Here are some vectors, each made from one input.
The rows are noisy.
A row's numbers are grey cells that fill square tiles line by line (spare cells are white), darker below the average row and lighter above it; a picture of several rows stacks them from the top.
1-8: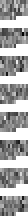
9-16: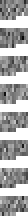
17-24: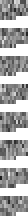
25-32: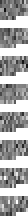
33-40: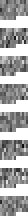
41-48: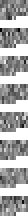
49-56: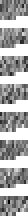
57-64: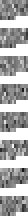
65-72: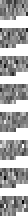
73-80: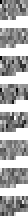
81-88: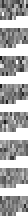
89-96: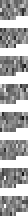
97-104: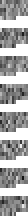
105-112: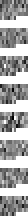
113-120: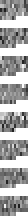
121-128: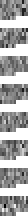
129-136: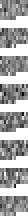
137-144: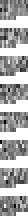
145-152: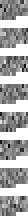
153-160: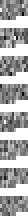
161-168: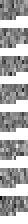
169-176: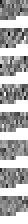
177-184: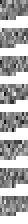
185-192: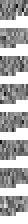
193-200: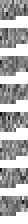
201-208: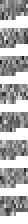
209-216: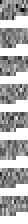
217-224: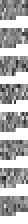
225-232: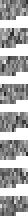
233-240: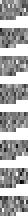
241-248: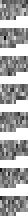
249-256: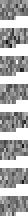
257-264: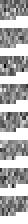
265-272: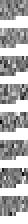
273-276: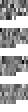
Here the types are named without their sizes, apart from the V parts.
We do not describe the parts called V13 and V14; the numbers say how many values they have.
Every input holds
a value of V14, together with either a point on a circle and a true/false value, or a value of V13.
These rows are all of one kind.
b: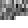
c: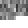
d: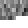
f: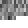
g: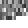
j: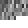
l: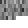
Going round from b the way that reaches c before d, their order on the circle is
b, f, j, l, c, g, d.
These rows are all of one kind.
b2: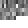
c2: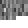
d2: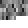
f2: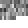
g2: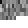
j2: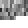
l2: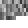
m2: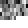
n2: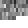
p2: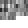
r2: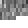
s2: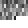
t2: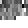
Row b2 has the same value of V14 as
n2, r2 and s2.
